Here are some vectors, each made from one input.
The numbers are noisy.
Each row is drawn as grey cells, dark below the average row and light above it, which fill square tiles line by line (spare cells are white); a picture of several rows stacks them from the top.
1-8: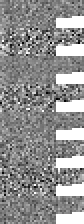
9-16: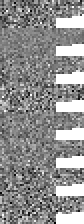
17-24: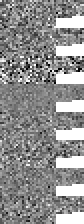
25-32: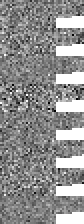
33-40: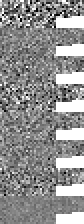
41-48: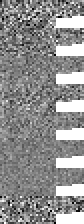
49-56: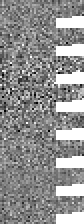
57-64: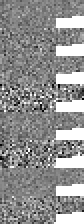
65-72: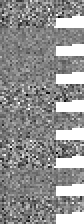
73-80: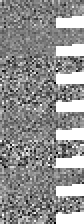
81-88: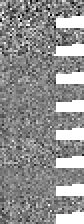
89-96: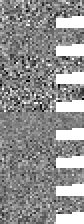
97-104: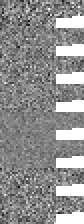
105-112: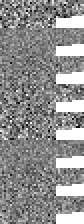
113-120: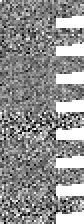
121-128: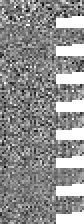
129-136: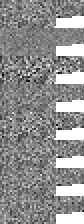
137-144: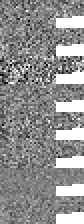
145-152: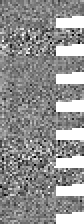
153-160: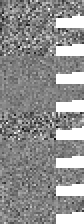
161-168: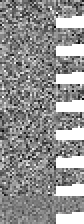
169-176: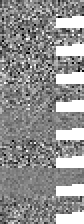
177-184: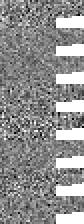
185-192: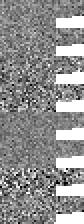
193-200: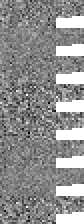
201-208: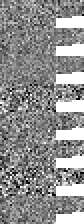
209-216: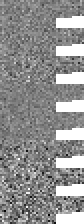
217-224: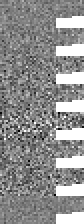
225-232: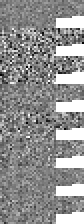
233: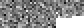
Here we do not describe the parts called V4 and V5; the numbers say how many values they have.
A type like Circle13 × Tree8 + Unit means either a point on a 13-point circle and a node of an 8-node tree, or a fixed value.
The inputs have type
(Bool × Label8 + V4) × Line6 × Line6 × Tree7 + V5.
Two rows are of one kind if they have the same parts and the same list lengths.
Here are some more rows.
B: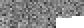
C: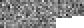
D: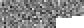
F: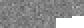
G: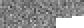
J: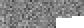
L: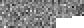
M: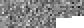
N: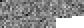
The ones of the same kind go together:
B, F, G
C, N
D, J, L, M

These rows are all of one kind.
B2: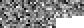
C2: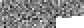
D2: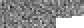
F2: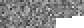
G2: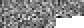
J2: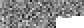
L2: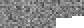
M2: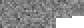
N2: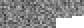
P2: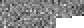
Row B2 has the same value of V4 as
D2, G2, L2 and N2.
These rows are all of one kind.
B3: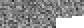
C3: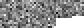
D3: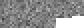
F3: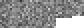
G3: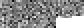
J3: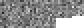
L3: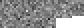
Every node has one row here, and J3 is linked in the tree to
F3.
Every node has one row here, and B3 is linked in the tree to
D3, F3 and G3.
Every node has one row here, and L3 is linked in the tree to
G3.
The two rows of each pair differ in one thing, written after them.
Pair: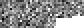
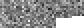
the place on one of the two 6-point lines
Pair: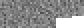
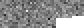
the node of the tree
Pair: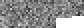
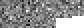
the true/false value
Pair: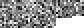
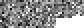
the true/false value
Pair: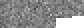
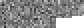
the node of the tree
